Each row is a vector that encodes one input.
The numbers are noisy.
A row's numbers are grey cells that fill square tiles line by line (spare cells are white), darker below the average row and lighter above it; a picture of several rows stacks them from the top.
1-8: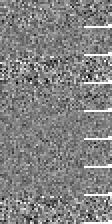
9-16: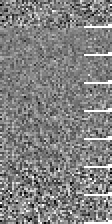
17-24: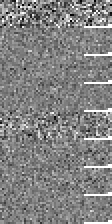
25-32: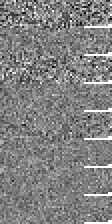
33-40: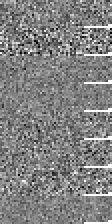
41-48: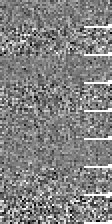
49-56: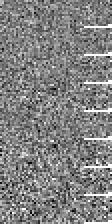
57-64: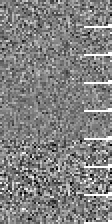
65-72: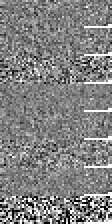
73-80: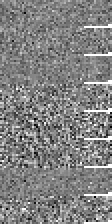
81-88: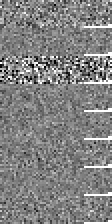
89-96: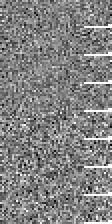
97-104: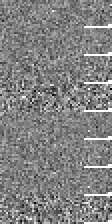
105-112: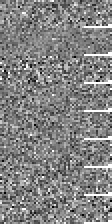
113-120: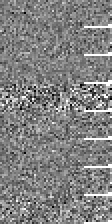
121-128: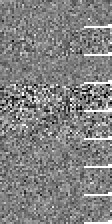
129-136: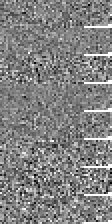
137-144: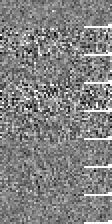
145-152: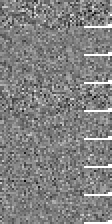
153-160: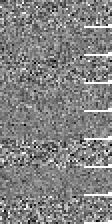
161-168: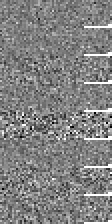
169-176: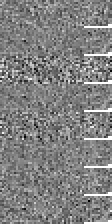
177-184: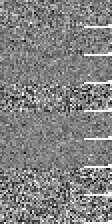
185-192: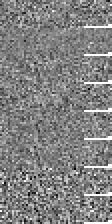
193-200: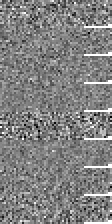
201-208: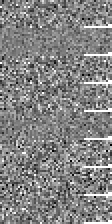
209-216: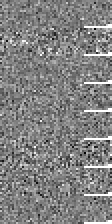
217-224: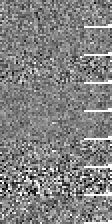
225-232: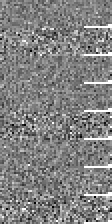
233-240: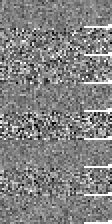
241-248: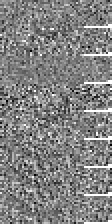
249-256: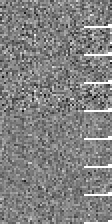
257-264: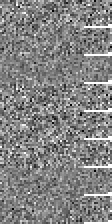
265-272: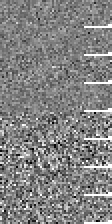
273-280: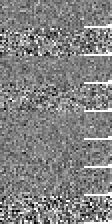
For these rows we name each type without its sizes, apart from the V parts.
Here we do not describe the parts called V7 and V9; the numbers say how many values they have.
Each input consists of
either a value of V7 and a value of V9, or a list of points on a circle.
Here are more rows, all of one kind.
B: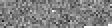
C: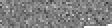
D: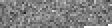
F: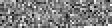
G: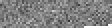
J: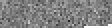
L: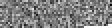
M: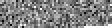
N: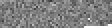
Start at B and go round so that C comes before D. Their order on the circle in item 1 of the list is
B, J, C, M, N, F, D, L, G.
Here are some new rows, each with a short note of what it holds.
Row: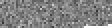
a list of two items
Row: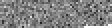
a list of two items
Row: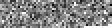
a value of V7 and a value of V9
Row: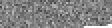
a list of two items
